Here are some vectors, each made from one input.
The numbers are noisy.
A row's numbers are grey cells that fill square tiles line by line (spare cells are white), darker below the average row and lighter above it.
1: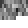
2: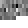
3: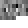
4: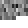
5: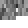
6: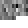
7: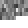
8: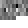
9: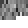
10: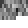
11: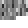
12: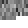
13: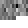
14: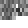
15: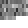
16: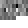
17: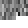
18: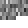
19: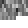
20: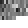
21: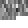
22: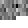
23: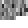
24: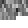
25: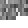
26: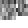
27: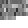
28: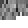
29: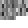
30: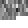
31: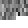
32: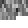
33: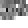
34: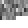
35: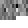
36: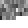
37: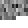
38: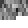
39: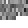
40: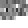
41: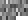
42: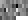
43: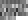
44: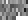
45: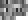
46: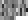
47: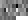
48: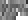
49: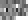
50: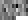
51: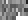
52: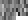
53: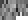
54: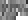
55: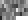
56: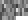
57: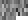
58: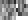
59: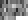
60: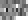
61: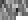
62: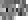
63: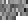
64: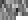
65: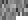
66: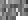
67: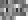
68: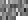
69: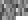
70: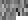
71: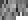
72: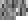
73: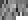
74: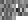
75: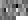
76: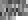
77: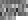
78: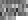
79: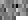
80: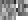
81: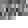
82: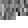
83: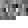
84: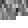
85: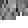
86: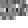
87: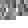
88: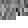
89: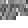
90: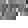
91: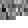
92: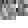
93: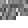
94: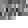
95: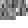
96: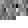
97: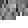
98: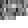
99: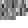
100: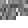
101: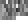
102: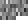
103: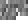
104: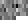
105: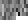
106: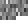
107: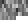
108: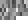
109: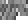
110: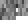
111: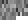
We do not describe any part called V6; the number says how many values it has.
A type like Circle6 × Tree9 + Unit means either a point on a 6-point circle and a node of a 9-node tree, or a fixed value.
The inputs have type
(Bool × Bool × Bool + Line4) × V6.
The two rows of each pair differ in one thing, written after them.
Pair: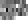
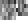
the value of V6
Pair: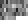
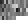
the value of V6
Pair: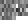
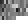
the place on the 4-point line
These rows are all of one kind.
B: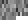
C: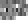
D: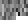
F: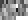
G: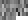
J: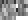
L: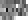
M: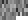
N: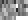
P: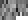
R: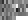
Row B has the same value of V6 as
D, G, M and P.
